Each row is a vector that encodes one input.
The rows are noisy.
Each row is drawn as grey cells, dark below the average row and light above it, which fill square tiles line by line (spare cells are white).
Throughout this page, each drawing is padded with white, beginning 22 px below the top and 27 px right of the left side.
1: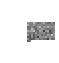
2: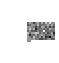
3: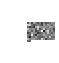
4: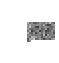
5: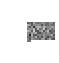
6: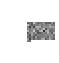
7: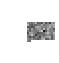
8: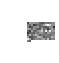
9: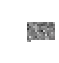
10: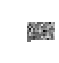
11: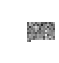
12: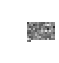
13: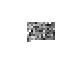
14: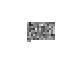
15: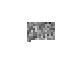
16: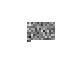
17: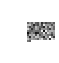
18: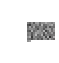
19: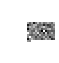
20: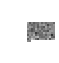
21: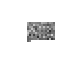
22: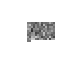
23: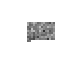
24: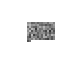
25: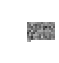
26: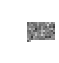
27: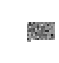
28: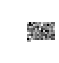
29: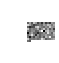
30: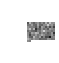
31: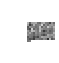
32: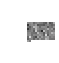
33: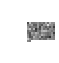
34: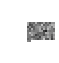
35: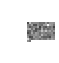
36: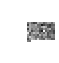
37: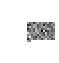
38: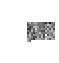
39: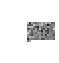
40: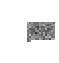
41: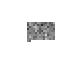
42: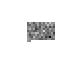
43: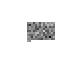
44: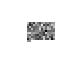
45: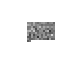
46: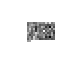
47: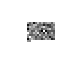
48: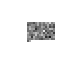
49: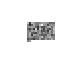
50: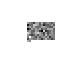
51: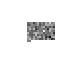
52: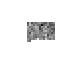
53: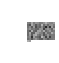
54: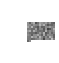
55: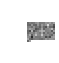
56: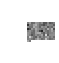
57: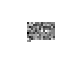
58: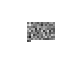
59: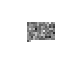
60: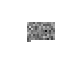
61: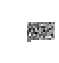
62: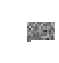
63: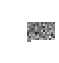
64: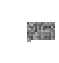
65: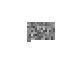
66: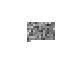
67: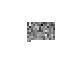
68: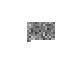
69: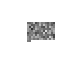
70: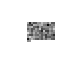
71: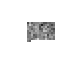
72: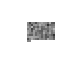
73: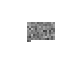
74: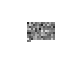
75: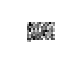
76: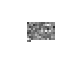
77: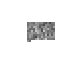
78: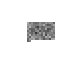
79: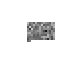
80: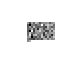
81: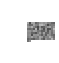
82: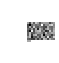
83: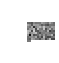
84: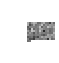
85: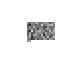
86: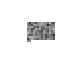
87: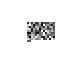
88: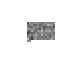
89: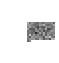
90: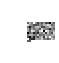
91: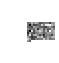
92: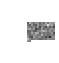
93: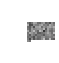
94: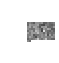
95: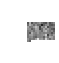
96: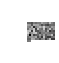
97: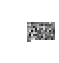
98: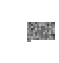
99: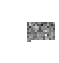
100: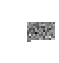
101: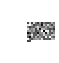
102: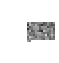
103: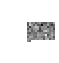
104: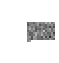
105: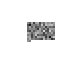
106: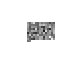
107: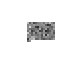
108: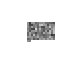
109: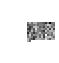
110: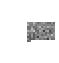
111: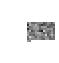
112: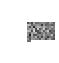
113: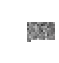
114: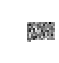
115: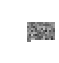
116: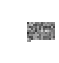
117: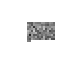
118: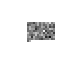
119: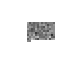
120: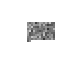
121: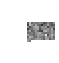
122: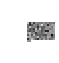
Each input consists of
either a point on a 5-point line, or a point on a 7-point line, or three true/false values.
